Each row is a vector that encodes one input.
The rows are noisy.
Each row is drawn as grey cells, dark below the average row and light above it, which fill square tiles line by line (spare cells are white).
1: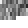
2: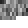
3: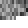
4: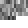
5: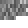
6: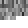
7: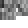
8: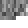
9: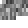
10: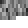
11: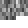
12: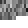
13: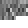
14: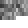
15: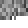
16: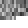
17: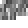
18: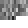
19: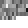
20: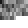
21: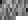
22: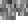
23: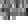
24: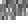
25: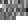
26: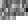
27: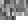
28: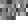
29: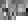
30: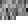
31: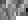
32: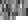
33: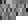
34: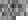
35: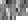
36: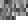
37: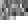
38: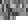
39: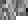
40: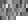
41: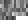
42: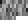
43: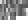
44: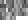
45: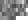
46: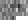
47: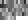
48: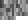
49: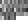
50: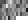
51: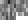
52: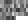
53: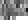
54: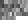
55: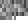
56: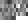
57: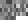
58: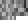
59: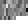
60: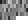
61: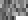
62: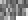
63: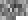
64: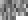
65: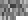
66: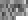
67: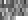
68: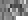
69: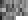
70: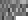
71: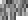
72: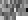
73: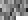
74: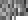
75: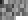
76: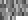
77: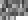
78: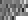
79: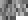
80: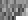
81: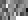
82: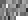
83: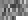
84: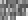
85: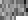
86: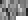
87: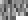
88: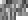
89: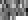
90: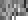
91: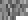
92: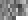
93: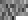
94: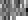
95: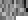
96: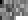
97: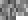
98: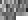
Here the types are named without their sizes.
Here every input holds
a point on a circle, together with either a point on a line, or four true/false values.
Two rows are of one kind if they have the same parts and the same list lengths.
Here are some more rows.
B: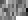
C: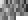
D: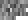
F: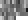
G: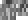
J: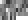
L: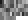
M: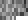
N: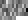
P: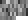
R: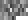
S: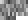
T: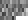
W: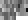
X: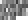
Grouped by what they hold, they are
B, D, F, L, N, P, R, S, T, W
C, G, J, M, X

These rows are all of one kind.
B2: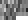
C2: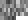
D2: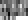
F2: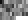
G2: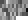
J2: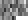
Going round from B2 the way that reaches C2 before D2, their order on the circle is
B2, C2, J2, F2, G2, D2.
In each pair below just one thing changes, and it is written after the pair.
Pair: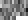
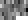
one of the four true/false values
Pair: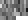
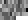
one of the four true/false values
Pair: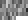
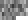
the place on the circle
